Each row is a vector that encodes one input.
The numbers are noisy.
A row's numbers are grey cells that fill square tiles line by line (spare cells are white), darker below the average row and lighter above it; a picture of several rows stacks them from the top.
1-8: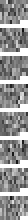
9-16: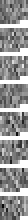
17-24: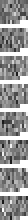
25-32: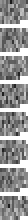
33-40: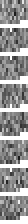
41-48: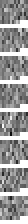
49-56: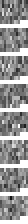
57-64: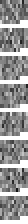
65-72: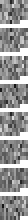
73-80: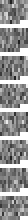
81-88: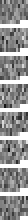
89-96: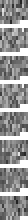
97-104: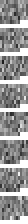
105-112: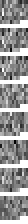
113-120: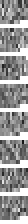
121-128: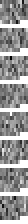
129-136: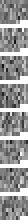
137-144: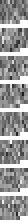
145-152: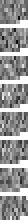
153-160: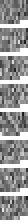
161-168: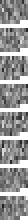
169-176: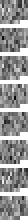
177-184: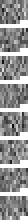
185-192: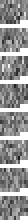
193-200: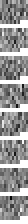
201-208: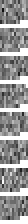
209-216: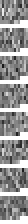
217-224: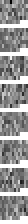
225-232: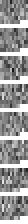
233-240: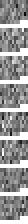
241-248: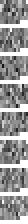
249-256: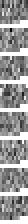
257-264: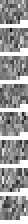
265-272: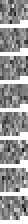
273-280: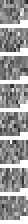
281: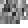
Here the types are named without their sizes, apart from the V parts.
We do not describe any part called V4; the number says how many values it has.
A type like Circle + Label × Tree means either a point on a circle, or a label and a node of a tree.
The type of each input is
Circle + Label + Line × (Tree + V4).
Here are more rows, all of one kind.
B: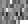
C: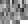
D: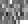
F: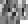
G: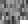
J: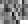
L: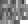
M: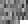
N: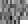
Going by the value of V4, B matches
C and D.
